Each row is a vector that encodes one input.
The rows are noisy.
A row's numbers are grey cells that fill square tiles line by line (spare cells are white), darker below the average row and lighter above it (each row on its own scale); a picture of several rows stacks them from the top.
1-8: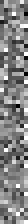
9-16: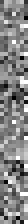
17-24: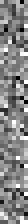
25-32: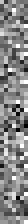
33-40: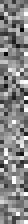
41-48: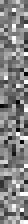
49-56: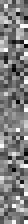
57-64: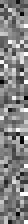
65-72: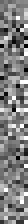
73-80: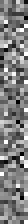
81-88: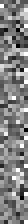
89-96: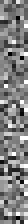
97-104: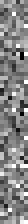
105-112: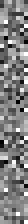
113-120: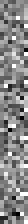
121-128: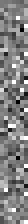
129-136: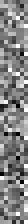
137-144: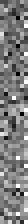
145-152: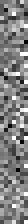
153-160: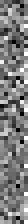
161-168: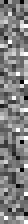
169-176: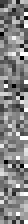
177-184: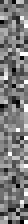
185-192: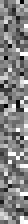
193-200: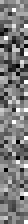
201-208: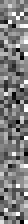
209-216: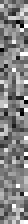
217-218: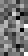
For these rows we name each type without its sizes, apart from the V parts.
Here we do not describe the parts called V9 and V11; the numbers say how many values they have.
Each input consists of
a value of V9, together with either a node of a tree, or a true/false value and a value of V11.
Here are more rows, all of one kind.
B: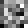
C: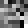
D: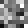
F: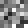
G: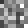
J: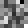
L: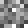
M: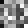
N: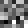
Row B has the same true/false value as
F and M.
